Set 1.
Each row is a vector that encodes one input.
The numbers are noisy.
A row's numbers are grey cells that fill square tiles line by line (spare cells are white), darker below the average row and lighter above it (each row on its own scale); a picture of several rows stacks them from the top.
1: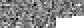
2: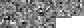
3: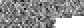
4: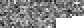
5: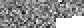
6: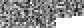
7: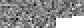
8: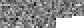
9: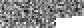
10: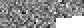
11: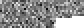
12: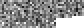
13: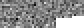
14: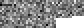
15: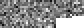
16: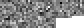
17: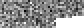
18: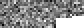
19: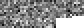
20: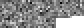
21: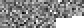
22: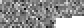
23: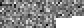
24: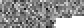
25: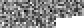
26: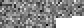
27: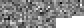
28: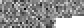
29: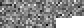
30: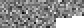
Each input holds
a node of a 7-node tree.
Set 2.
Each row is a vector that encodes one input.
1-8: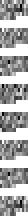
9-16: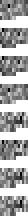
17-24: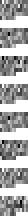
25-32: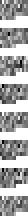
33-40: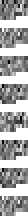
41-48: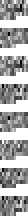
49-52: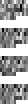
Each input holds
a point on a 5-point line.
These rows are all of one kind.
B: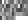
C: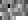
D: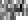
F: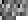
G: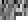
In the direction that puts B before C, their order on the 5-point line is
D, B, C, G, F.
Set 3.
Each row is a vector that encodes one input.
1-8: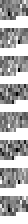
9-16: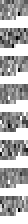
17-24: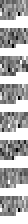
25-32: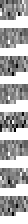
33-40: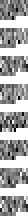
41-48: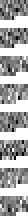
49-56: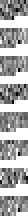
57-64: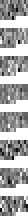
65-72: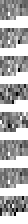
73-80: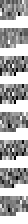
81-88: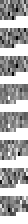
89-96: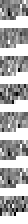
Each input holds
either a fixed value, or a node of a 7-node tree.
